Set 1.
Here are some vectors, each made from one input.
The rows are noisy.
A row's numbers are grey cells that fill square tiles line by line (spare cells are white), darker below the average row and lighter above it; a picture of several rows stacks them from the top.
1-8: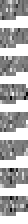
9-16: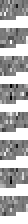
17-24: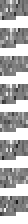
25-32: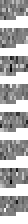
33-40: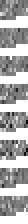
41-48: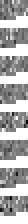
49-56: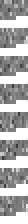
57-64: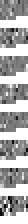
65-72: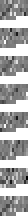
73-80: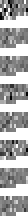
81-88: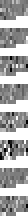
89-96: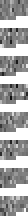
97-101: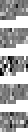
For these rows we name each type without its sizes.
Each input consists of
either a fixed value, or a node of a tree and a true/false value.
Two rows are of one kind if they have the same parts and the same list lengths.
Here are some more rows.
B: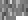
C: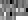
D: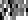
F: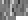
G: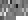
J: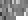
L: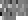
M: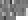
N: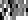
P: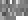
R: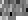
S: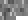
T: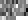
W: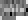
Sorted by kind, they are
B, C, F, G, J, L, M, P, R, S, T, W
D, N

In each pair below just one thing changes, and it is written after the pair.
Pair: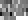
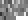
the true/false value
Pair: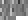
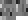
the true/false value
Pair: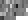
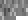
the node of the tree
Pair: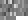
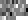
the true/false value
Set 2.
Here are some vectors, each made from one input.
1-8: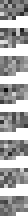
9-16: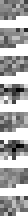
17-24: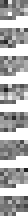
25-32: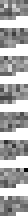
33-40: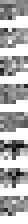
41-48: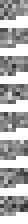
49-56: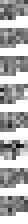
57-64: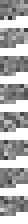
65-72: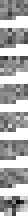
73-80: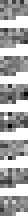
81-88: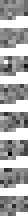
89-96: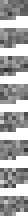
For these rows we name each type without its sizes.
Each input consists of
either a fixed value, or a node of a tree and a true/false value.
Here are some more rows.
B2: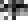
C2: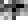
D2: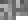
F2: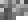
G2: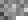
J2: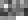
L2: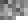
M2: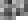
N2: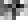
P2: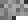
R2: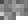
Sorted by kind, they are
B2, C2, N2
D2, F2, G2, J2, L2, M2, P2, R2

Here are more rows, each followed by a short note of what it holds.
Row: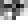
a fixed value
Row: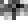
a fixed value
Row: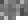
a node of a tree and a true/false value
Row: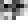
a fixed value
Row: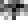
a fixed value
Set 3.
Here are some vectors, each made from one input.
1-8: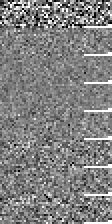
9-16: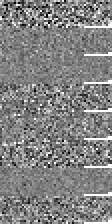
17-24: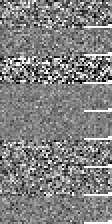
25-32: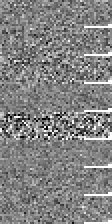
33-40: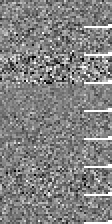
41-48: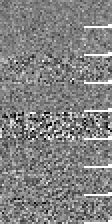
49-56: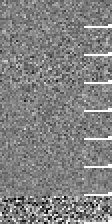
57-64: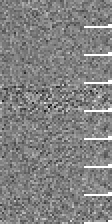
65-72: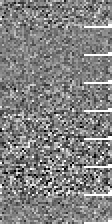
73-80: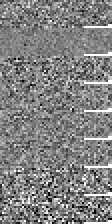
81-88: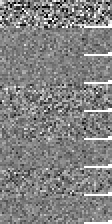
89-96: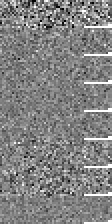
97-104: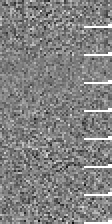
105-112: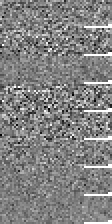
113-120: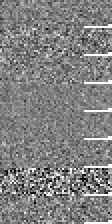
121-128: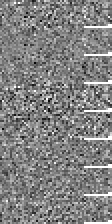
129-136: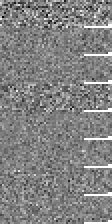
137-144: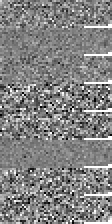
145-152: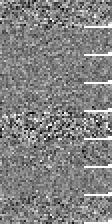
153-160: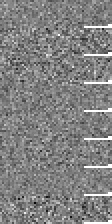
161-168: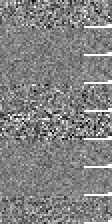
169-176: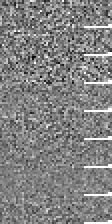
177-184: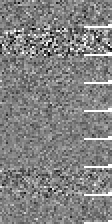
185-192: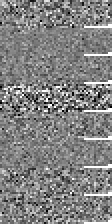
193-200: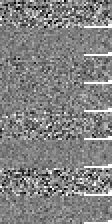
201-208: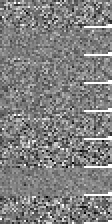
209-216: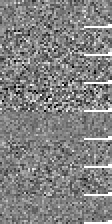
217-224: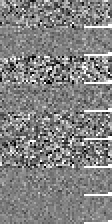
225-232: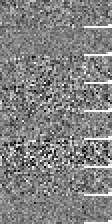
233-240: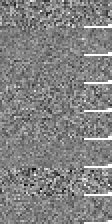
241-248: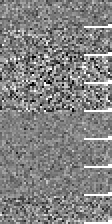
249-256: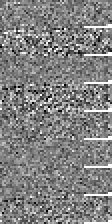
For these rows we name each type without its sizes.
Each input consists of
a point on a circle, together with either a fixed value, or a node of a tree.
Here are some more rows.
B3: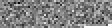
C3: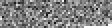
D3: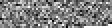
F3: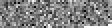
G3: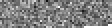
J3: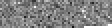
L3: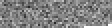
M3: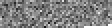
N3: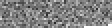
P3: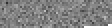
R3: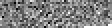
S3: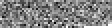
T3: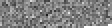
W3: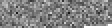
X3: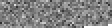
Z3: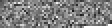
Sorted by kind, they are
B3, D3, F3, G3, P3, W3, X3
C3, J3, L3, M3, N3, R3, S3, T3, Z3

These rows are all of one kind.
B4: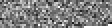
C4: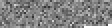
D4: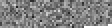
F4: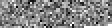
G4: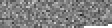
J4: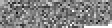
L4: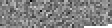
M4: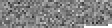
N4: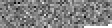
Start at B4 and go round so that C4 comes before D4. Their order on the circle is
B4, J4, F4, M4, C4, L4, D4, N4, G4.
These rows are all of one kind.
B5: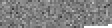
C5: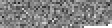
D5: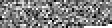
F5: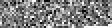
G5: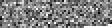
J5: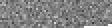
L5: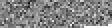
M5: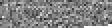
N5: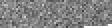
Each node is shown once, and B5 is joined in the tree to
J5.
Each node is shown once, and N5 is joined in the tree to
C5, D5, F5 and J5.
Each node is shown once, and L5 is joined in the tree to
F5.
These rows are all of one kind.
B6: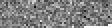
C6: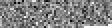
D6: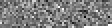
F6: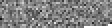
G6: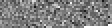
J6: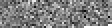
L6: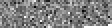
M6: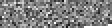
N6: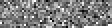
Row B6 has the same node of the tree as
L6 and M6.
